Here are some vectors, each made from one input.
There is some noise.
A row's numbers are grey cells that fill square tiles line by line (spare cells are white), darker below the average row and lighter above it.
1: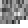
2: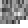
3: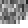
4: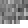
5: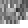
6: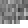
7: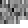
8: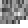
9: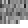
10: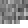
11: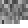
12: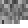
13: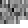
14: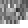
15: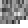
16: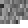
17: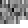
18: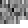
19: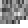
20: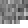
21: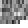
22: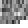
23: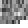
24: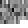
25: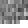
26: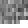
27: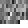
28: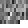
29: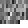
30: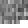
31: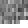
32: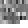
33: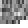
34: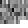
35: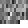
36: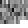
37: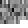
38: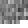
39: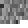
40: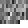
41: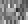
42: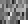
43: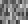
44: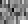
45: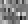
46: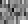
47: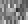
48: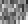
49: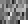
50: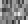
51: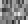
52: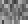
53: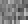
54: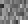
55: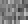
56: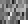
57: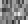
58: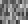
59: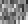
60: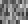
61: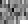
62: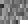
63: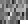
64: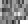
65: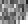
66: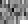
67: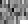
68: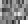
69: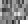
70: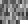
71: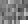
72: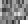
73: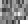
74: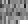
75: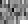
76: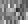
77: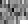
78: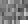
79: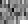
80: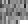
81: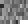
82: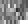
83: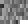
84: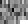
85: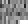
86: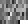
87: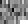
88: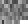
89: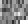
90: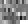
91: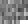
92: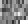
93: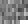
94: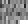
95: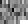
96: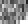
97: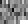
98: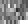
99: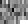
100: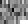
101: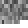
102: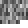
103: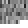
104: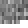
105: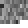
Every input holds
a node of an 11-node tree.
